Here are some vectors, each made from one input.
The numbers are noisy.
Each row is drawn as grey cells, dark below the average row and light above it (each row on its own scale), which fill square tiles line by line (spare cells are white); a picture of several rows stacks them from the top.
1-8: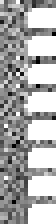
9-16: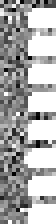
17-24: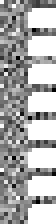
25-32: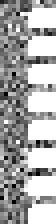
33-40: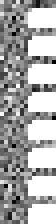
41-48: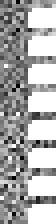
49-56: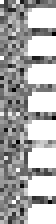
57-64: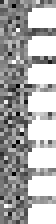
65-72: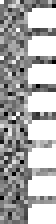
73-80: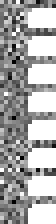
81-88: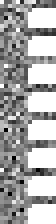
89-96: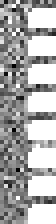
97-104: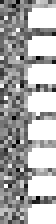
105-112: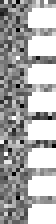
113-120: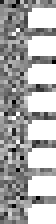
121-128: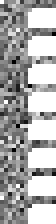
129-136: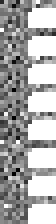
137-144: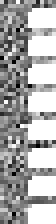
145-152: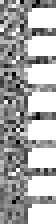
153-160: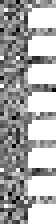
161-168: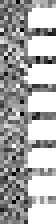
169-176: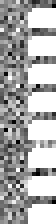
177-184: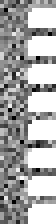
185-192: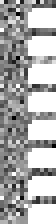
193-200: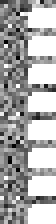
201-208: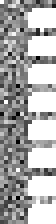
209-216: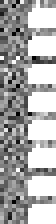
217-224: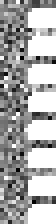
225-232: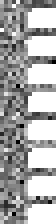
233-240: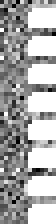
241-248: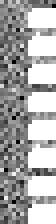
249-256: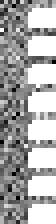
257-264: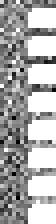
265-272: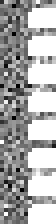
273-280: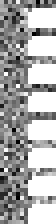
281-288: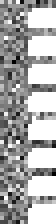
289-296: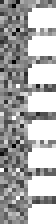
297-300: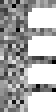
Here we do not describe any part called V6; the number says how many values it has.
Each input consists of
either a point on a 20-point circle, or a fixed value, or one of 12 labels and a value of V6.
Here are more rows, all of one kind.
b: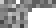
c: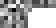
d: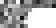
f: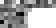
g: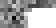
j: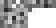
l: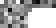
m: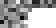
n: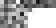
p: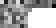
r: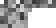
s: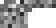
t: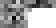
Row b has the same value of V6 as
d, l, m and r.
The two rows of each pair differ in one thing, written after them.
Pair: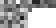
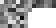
the label
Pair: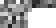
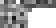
the label
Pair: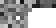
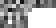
the label
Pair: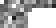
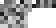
the label
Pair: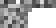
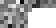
the value of V6
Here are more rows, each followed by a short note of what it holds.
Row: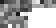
a fixed value
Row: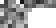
one of 12 labels and a value of V6
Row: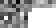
a point on a 20-point circle
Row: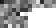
a fixed value
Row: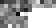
a fixed value
